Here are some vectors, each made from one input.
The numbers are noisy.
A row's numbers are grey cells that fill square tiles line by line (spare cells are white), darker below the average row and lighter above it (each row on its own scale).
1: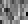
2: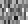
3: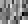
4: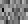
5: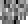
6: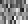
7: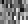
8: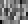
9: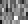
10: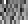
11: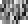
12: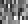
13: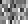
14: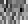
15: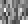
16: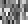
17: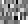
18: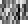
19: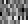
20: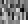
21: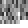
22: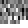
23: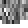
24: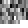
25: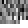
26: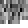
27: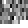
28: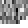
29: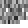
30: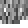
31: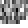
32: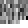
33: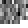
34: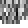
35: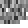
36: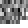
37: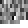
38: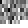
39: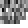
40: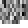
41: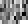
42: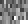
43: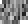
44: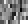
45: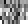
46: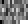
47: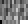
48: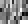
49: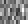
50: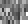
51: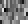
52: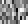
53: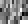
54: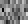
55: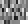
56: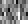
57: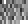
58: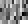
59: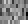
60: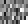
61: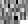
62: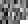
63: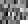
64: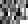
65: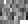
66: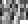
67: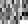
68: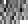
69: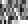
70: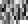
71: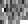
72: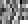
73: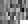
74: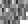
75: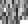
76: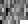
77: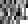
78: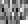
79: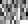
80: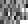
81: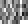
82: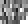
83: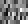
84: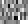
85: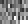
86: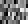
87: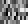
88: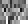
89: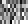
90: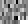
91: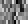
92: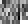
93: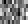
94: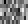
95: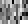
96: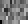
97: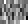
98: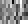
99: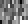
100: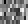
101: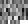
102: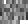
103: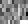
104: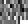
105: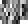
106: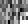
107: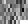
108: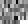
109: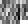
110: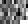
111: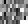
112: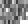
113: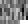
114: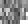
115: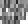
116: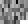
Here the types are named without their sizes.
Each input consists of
a node of a tree, together with either a fixed value, or a label and a true/false value.
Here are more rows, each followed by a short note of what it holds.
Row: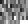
a label, a node of a tree and a true/false value
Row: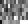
a label, a node of a tree and a true/false value
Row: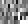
a node of a tree
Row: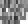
a node of a tree
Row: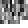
a label, a node of a tree and a true/false value
